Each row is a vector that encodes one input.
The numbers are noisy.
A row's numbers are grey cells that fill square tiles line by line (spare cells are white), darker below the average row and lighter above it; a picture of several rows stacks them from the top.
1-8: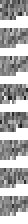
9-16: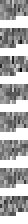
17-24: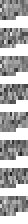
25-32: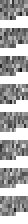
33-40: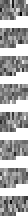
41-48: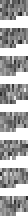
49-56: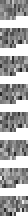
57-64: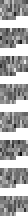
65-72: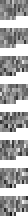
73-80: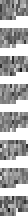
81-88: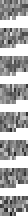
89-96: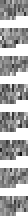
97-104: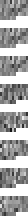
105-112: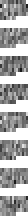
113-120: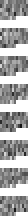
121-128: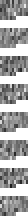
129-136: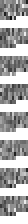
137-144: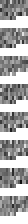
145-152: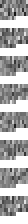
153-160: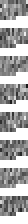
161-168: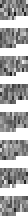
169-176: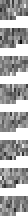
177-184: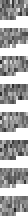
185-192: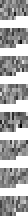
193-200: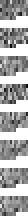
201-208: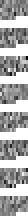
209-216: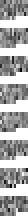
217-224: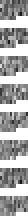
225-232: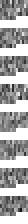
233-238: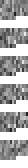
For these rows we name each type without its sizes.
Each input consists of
either a point on a line, or three true/false values.
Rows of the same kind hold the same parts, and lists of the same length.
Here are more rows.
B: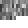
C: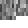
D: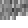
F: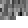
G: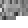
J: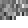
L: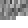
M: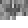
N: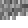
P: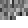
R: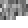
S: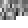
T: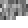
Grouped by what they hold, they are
B, C, F, J, P
D, G, L, M, N, R, S, T

